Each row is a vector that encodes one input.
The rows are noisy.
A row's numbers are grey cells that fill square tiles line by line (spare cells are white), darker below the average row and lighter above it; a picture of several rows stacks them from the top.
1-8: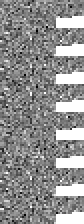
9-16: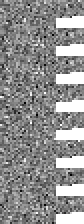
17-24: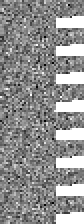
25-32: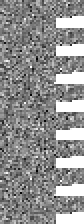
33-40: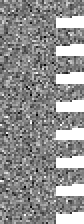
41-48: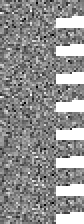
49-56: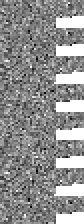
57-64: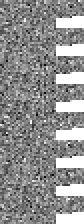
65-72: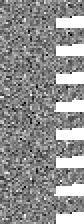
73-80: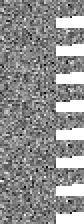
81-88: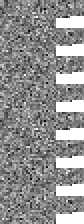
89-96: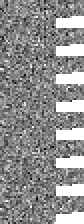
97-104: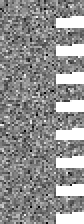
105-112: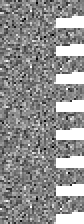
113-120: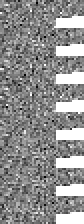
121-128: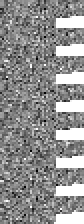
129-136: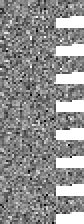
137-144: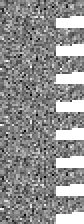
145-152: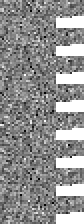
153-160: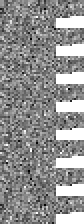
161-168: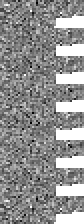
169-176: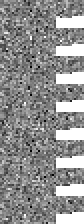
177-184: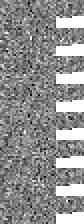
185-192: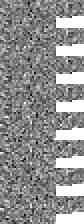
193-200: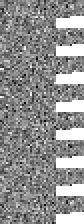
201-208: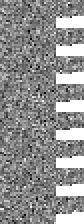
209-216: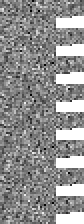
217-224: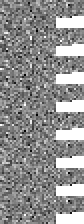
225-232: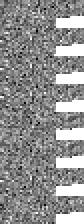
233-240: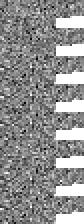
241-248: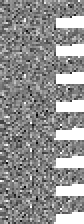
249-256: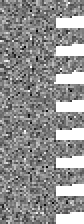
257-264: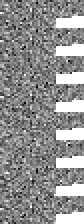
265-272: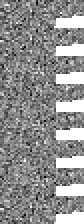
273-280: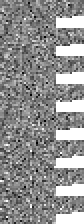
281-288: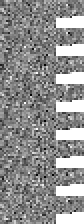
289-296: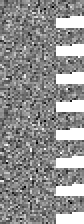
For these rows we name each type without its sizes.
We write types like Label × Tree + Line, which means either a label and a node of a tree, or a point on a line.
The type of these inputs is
Bool × Bool × Bool × Bool + Circle × Circle × Circle × (Circle + Unit).
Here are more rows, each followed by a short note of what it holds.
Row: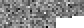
a point on each of three circles
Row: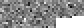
a point on each of three circles
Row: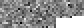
a point on each of three circles
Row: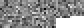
four true/false values
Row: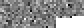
a point on each of three circles
